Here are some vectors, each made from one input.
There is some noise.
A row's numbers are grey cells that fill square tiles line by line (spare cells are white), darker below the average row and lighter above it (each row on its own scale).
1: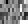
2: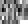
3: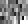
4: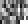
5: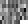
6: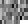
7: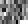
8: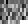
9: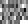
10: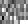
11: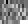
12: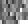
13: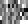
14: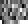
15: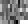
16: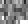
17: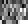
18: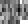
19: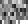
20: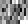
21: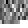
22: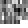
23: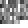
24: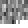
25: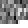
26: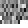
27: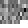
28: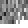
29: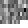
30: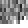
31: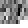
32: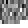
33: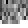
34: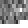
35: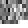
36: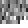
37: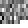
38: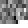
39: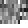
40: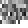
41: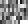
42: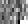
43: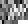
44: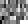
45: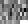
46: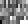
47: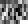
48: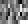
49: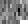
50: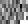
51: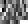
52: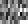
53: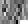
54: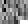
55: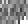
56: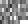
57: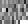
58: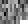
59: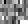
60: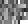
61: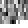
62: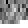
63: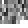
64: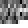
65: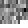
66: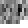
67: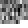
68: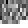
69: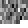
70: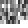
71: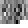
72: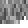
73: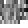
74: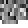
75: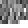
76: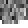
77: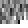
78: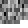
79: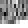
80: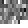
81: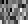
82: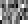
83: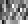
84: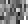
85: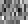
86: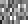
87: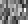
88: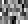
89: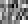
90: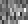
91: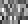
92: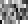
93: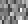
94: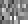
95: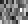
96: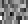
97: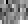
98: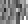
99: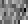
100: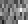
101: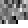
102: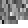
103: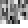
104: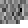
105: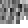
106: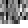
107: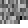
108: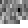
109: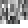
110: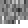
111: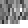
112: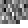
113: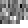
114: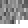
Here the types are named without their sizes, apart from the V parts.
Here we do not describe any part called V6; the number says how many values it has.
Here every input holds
a point on a line, together with either four true/false values, or a value of V6.
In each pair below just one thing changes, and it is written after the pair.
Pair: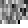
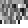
the value of V6
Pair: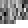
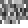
the place on the line
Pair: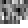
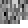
the place on the line
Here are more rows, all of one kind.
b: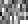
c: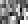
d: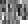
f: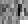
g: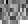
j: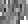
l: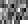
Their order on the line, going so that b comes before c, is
l, b, c, j, f, d, g.
